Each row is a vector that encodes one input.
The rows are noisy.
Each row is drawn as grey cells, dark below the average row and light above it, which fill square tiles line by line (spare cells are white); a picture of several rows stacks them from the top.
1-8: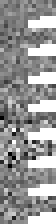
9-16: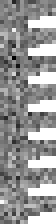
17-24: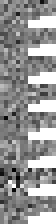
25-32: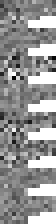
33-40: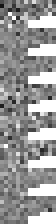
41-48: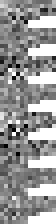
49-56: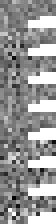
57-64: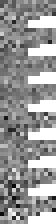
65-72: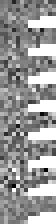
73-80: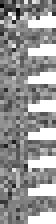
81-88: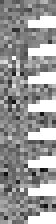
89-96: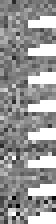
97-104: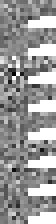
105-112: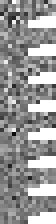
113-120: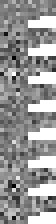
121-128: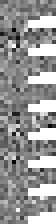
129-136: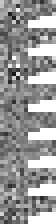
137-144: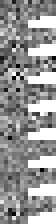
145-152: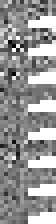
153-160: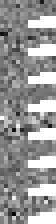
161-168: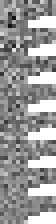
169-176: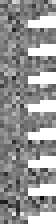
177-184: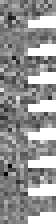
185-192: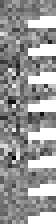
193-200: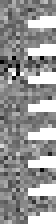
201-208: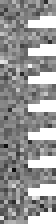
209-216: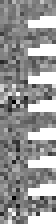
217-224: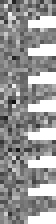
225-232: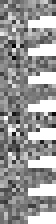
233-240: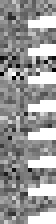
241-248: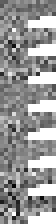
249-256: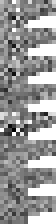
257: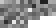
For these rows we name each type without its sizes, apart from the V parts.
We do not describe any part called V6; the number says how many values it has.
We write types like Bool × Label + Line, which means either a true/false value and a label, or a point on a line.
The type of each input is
(Bool × Circle + Unit) × (Line + V6).
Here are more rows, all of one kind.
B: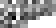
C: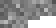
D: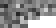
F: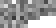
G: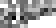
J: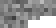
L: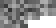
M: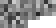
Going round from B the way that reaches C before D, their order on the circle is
B, C, M, D, F, L, J, G.
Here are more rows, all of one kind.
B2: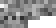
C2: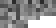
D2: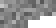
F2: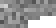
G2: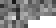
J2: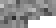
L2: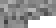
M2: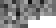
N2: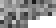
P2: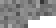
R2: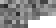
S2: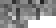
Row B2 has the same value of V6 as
C2 and P2.
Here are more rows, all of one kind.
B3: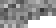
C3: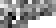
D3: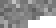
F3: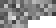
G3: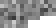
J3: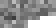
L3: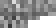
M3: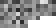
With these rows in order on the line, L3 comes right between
B3 and F3.
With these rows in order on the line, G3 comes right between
J3 and M3.
